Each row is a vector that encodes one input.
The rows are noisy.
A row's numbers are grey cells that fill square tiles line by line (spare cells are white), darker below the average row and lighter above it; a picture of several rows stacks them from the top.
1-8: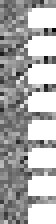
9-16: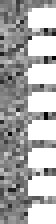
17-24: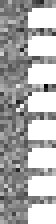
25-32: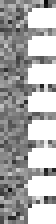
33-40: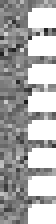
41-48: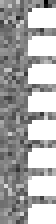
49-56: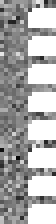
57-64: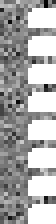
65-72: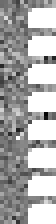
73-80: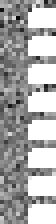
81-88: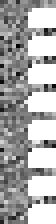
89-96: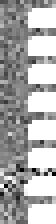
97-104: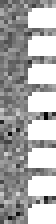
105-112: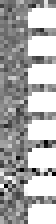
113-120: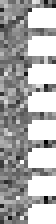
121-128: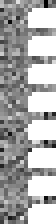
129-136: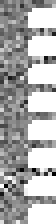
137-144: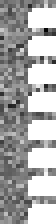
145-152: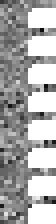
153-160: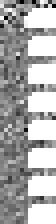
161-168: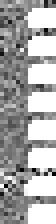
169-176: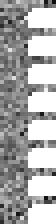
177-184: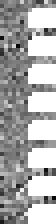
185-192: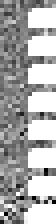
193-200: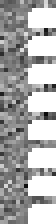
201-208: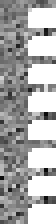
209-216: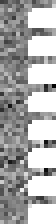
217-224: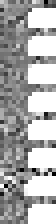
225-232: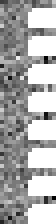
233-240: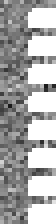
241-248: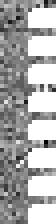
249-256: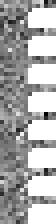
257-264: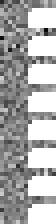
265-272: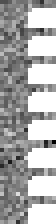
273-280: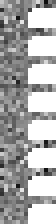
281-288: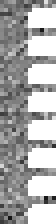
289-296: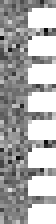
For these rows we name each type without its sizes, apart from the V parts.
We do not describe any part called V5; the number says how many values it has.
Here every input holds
a list of items, each a label and a value of V5.
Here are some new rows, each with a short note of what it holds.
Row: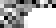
the empty list
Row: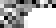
the empty list
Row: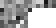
a list of one item
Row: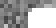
a list of two items
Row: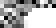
the empty list
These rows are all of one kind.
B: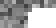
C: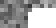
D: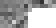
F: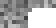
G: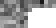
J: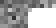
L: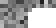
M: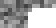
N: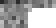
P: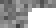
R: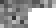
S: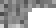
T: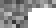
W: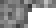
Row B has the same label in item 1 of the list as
C, M and W.
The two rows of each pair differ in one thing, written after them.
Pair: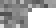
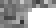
the label in item 1 of the list
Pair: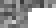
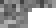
the label in item 2 of the list
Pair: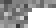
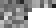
the label in item 1 of the list
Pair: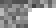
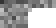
the label in item 2 of the list
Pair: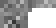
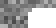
the value of V5 in item 1 of the list
